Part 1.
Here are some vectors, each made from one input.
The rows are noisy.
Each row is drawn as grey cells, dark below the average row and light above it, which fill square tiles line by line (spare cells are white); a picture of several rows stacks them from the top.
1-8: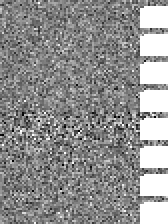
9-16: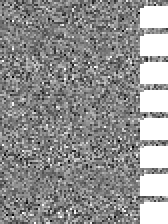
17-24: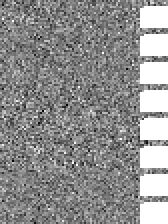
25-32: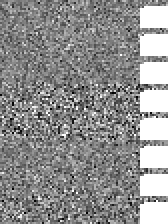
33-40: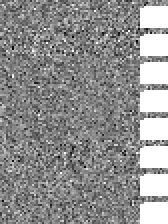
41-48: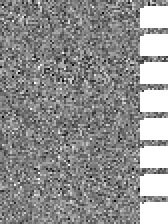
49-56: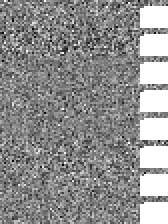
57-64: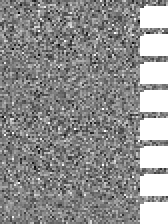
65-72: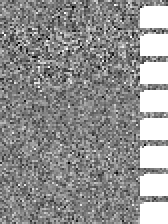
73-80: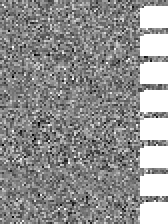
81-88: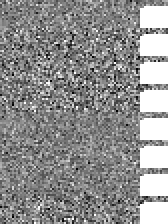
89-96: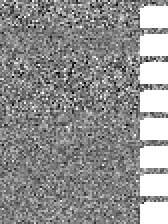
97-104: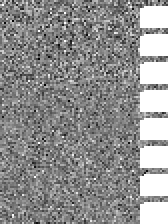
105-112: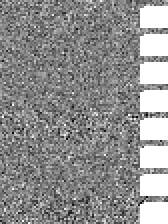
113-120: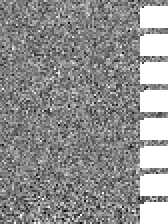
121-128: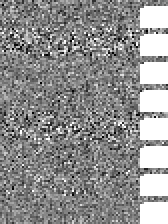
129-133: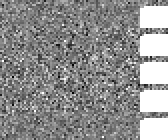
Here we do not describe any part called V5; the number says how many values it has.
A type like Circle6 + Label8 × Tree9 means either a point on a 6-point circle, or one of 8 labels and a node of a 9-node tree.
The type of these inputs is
(Line9 + V5) × (Tree13 + Unit).
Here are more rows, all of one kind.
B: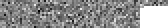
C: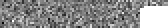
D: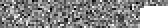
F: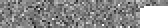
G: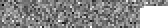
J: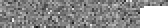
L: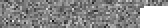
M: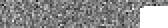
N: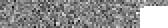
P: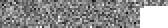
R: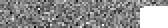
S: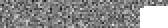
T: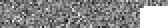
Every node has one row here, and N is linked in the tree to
P.
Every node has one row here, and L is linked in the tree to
B, P and R.
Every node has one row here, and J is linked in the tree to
B and C.
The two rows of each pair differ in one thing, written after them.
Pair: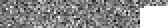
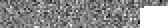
the place on the 9-point line
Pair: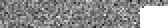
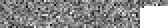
the place on the 9-point line
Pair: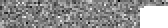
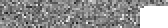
the node of the tree
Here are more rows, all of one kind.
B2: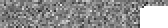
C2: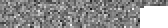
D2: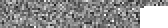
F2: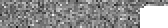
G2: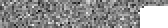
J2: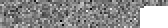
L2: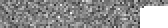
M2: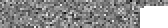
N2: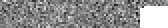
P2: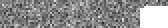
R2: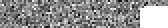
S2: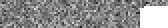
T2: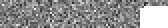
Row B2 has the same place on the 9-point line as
D2, F2, G2 and L2.
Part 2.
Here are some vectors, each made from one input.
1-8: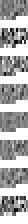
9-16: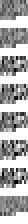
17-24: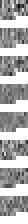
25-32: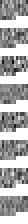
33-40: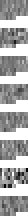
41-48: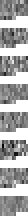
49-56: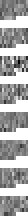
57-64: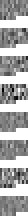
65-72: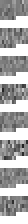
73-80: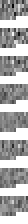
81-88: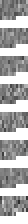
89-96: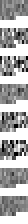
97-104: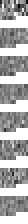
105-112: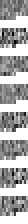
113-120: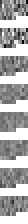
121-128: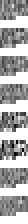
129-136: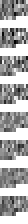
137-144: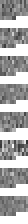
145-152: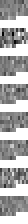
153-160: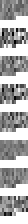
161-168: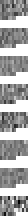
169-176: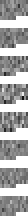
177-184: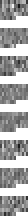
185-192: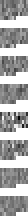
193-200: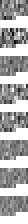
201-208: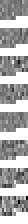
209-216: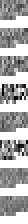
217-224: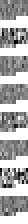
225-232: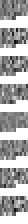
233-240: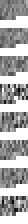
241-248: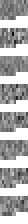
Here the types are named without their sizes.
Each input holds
a point on a circle, together with either a label, or four true/false values.
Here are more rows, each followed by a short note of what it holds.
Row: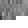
a point on a circle and four true/false values
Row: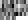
a point on a circle and a label
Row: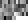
a point on a circle and a label
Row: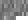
a point on a circle and four true/false values
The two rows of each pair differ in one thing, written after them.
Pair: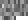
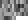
the place on the circle
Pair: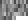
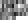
the label
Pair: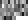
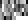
the place on the circle
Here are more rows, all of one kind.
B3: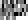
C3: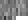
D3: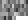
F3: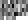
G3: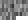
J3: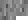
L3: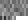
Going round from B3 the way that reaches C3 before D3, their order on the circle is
B3, F3, C3, L3, J3, G3, D3.
